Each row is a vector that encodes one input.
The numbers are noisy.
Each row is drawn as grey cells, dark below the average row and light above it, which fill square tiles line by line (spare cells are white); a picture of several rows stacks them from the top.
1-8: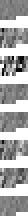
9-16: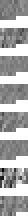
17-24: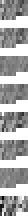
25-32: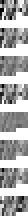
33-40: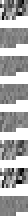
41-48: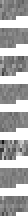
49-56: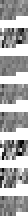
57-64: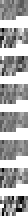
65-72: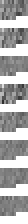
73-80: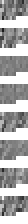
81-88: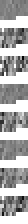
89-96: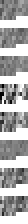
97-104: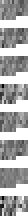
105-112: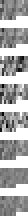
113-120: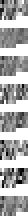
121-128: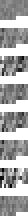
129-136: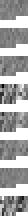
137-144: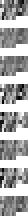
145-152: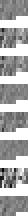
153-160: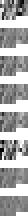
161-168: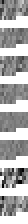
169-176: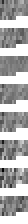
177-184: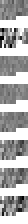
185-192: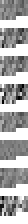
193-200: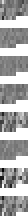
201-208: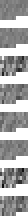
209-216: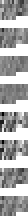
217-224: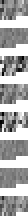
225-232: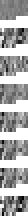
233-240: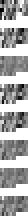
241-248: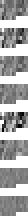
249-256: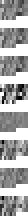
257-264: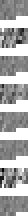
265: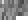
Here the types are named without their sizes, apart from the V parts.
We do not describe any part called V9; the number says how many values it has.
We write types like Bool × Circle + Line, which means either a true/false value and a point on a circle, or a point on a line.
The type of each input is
Bool × Tree × V9 + Unit.
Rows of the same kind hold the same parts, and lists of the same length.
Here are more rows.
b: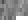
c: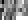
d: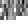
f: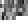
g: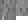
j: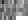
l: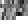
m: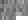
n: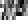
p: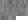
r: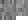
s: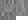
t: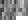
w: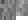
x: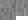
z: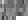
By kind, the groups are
b, c, f, g, j, l, m, n, p, r, s, t, w, x, z
d

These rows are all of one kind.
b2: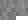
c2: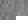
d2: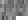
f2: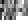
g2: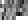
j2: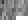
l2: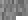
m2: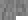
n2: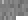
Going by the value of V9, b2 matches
c2, g2 and j2.
